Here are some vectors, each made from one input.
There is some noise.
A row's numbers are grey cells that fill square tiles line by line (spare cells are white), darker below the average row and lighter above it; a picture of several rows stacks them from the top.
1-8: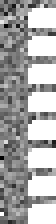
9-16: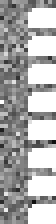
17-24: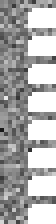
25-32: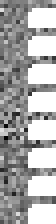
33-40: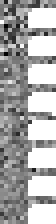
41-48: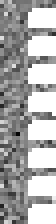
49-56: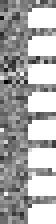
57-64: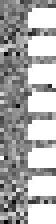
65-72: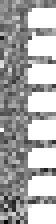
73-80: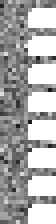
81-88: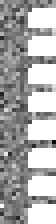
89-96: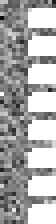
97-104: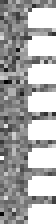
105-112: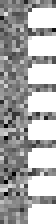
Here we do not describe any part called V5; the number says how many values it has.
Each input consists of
a value of V5, together with either a fixed value, or one of 6 labels and four true/false values.
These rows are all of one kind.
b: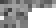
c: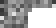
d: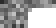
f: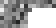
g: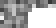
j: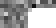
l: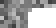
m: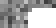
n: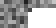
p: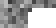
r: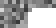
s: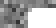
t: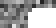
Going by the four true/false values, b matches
j, p and s.
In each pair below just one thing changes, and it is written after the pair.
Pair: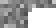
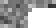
one of the four true/false values
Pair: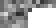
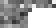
the label
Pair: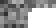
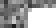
the value of V5
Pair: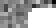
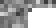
one of the four true/false values
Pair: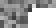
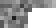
the value of V5
